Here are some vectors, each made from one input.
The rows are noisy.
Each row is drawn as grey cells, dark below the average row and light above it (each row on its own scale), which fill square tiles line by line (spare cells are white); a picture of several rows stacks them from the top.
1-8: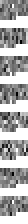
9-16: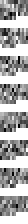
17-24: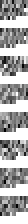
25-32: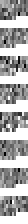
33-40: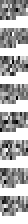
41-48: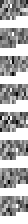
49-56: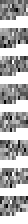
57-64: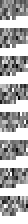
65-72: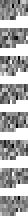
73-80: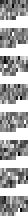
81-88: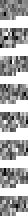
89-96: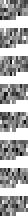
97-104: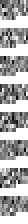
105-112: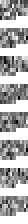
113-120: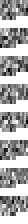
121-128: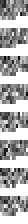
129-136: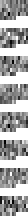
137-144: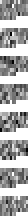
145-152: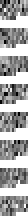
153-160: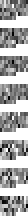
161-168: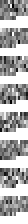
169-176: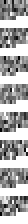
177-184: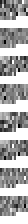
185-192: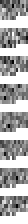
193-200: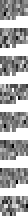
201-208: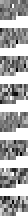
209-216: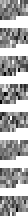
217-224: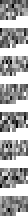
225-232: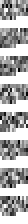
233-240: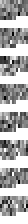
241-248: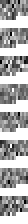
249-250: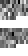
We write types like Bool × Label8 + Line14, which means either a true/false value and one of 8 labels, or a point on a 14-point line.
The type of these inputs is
Bool × Bool × Bool × (Label10 + Line9).
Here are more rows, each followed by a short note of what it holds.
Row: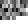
one of 10 labels and three true/false values
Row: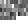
a point on a 9-point line and three true/false values
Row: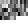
a point on a 9-point line and three true/false values
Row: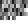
one of 10 labels and three true/false values
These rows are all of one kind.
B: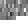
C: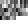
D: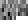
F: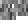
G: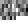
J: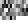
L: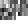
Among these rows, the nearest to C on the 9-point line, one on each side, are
B and J.
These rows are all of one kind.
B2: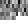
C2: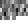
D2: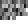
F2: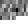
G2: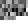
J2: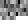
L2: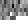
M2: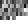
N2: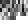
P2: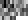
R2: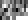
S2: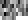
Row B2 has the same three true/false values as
C2, J2, L2 and S2.
